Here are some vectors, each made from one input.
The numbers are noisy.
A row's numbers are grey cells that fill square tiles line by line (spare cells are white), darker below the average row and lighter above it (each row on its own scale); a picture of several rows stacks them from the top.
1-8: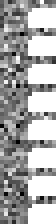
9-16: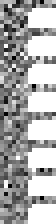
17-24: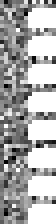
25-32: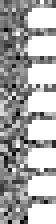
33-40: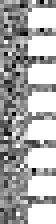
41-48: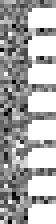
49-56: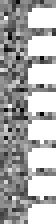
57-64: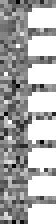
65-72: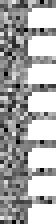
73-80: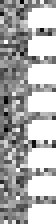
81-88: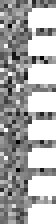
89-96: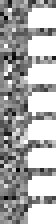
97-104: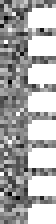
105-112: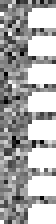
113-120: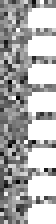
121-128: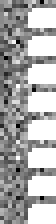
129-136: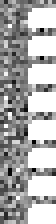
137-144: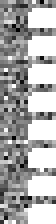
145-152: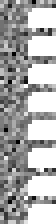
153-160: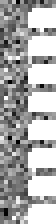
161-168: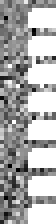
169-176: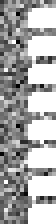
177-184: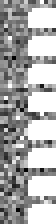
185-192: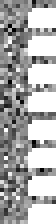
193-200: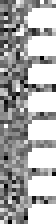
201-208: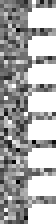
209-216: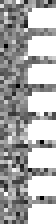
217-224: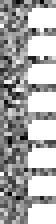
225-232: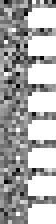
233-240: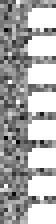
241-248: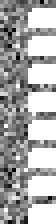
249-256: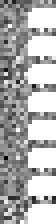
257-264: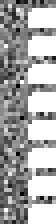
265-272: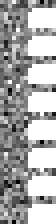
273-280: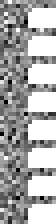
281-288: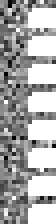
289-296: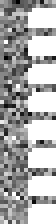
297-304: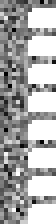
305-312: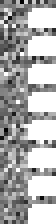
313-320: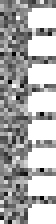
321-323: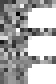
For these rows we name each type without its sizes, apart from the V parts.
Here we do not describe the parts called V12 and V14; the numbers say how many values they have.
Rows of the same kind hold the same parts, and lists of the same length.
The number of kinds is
2.
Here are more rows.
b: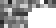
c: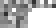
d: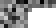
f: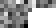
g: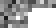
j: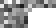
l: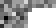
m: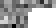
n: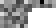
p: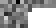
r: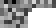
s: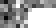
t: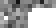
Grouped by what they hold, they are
b, c, g, l, r, s
d, f, j, m, n, p, t

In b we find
a value of V12 and a value of V14.
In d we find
a point on a line, a true/false value and a value of V12.
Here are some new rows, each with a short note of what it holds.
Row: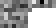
a point on a line, a true/false value and a value of V12
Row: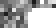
a value of V12 and a value of V14
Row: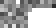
a value of V12 and a value of V14
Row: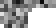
a point on a line, a true/false value and a value of V12
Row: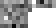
a point on a line, a true/false value and a value of V12
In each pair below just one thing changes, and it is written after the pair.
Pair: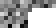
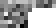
the true/false value
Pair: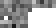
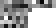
the place on the line
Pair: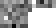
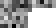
the value of V12
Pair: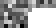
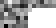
the value of V12
